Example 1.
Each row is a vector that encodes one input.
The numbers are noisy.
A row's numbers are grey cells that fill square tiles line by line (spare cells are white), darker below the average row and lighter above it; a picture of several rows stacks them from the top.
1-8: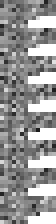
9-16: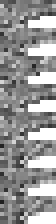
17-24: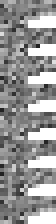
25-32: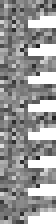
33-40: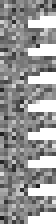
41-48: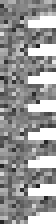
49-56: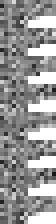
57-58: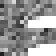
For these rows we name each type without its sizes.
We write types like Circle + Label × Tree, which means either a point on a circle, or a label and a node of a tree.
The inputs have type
Bool × Bool × Bool.
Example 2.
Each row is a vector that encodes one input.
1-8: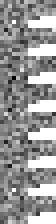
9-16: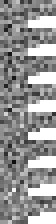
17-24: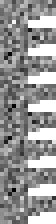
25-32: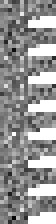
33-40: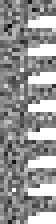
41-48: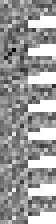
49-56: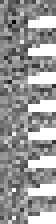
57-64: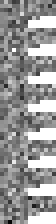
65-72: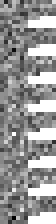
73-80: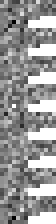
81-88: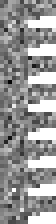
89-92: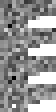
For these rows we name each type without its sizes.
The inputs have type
Circle.
